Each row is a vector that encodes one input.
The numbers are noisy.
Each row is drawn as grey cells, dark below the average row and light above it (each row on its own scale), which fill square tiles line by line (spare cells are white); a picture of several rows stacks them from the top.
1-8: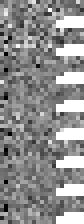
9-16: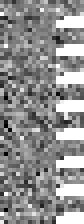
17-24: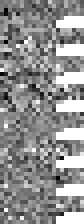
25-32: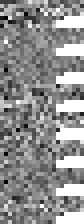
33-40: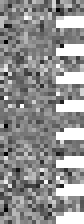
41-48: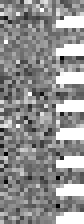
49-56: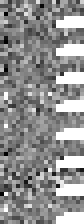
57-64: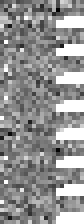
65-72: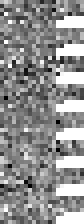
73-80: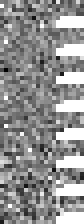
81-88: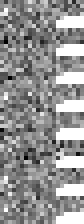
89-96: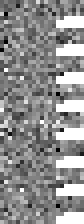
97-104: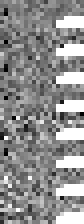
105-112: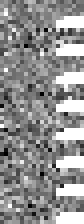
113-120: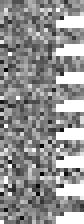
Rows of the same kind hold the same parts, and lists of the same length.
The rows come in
3 kinds.
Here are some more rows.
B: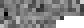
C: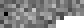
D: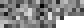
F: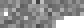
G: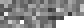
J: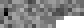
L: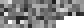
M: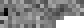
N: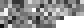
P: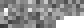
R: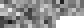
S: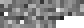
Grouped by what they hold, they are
B, C, D, J, M
F, N, P, R
G, L, S

